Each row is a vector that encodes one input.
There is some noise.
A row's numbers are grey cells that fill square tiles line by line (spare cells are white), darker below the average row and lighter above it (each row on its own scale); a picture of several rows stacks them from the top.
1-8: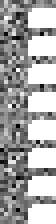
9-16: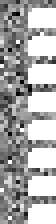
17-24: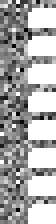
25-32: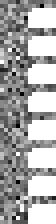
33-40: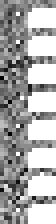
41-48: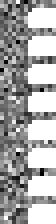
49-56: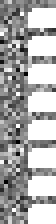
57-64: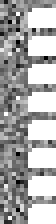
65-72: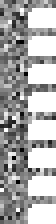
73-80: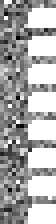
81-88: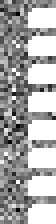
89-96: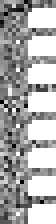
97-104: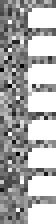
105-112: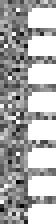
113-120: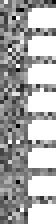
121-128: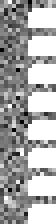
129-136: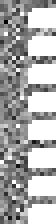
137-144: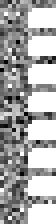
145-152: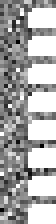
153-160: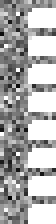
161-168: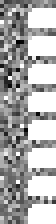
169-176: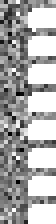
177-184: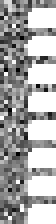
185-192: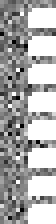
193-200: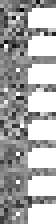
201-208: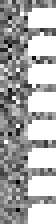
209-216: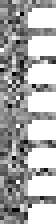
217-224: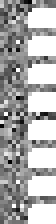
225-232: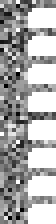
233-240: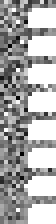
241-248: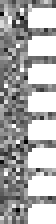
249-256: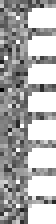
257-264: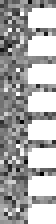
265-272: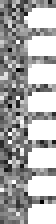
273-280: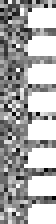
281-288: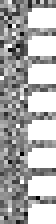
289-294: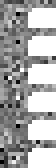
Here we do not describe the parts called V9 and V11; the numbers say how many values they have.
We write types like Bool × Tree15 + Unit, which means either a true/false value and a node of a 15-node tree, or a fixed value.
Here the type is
Label6 × V9 + List2(Line4) × V11.
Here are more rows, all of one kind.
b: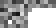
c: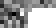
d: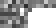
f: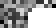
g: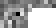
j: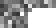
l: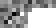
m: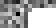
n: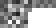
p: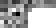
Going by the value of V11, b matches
c, g, j and l.
